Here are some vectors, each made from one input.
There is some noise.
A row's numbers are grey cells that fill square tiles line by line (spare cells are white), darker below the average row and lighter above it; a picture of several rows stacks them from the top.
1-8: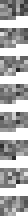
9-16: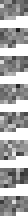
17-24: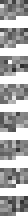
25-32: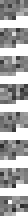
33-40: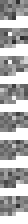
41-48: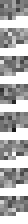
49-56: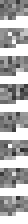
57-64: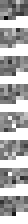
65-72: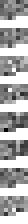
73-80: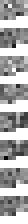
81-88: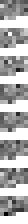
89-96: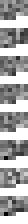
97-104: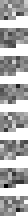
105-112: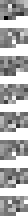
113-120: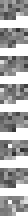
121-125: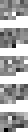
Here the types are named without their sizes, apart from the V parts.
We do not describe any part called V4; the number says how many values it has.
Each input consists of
either three true/false values and a value of V4, or a list of points on a line.
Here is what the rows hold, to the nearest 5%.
About 45% of them hold three true/false values and a value of V4. The rest are lists of points on a line.
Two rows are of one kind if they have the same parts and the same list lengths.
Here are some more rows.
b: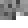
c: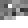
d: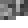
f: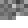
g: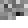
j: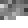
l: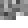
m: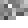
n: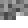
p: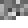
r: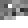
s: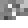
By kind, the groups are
b, f, l, n
c, r
d
g, p
j, m, s

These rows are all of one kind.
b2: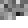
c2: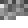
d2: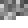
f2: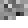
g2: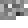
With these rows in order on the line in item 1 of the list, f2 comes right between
b2 and g2.
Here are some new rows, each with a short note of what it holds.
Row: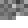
three true/false values and a value of V4
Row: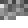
a list of two items
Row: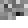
a list of two items
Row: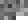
three true/false values and a value of V4
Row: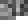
a list of one item
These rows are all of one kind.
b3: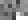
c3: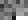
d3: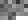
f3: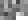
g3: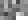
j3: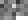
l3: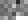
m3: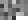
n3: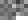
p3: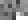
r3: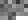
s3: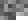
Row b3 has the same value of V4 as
f3, g3, l3 and p3.
